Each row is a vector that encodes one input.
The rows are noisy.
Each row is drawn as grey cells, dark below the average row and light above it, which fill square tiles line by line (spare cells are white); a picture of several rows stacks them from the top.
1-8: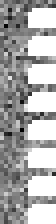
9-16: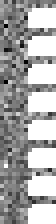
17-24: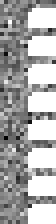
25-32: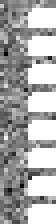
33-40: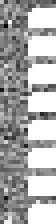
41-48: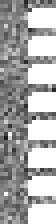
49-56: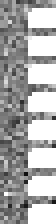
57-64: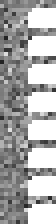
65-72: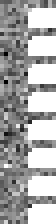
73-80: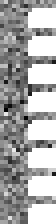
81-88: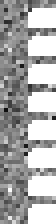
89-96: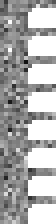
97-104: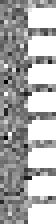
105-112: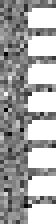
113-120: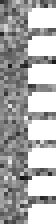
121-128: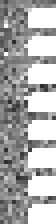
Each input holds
one of 12 labels, together with either a node of a 10-node tree, or a node of an 11-node tree.
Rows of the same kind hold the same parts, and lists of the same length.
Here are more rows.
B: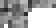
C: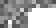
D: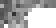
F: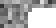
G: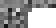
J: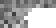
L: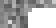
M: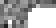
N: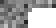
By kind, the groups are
B, D, F, J, L, N
C, G, M

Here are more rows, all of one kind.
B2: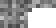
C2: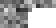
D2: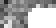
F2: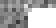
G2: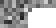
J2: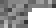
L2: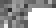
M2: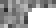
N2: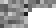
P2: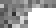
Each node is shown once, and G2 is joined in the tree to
B2, F2 and N2.
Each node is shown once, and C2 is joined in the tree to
F2.
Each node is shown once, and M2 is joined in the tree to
J2.
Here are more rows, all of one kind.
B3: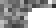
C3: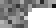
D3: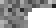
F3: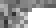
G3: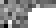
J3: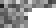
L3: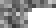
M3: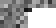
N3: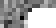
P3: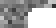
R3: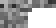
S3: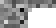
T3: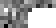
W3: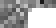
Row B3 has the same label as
C3, D3, L3 and P3.
